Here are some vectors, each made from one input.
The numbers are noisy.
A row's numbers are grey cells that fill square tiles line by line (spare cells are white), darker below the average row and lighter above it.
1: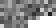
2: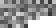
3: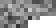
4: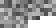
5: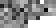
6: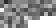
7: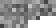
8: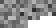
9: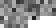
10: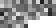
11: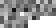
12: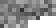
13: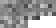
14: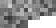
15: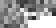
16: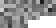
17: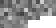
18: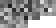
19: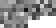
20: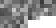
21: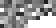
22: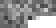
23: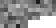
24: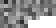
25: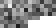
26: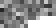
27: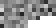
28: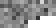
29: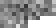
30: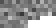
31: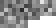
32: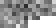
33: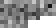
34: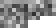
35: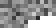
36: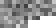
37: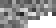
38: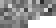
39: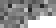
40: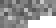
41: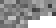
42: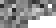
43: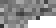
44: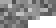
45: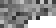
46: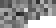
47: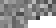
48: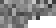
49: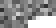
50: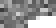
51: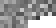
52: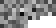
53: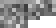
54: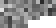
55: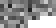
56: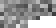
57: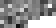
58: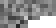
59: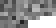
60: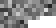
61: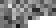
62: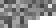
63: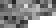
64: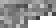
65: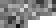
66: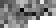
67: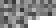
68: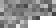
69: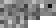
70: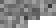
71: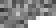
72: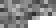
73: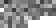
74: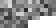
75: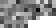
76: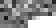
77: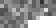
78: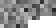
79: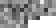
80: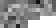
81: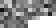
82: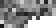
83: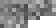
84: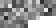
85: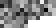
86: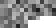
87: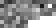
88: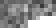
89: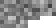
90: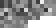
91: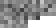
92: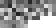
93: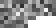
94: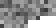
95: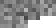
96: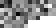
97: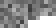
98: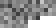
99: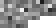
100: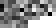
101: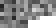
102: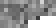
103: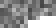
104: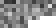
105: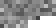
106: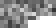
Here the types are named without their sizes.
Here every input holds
a point on a line, together with either a fixed value, or a node of a tree.
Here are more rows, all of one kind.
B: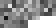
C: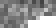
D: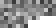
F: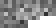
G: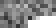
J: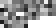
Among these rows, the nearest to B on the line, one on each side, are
D and F.
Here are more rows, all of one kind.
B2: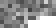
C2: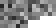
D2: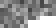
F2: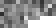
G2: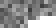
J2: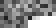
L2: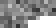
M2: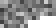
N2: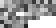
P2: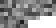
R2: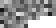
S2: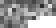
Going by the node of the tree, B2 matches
D2, G2 and M2.
